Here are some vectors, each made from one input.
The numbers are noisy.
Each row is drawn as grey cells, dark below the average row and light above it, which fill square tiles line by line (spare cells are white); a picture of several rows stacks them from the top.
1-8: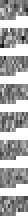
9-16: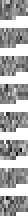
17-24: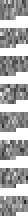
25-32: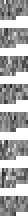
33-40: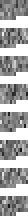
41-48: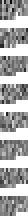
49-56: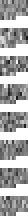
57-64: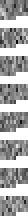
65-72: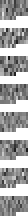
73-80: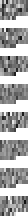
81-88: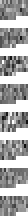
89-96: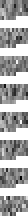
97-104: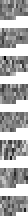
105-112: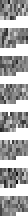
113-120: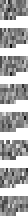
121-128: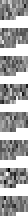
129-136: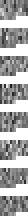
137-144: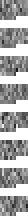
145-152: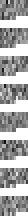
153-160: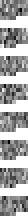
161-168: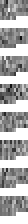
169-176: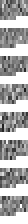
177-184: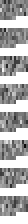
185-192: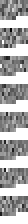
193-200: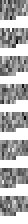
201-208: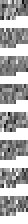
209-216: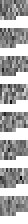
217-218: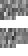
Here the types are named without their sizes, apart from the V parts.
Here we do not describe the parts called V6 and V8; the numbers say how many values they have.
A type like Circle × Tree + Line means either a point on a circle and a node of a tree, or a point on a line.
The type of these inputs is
(Bool × Bool × Bool × Bool + V6) × Line × (Tree + V8).
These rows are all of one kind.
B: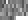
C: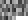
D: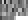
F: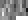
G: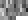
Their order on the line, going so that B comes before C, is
D, B, G, F, C.
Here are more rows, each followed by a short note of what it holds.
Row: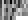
a point on a line, a node of a tree and four true/false values
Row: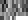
a point on a line, a node of a tree and a value of V6
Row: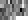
a point on a line, a value of V6 and a value of V8
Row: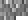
a point on a line, four true/false values and a value of V8
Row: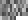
a point on a line, a value of V6 and a value of V8
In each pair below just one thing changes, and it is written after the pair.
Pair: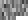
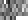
one of the four true/false values
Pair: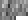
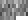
the place on the line
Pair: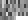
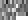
the value of V8
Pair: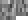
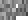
the value of V8
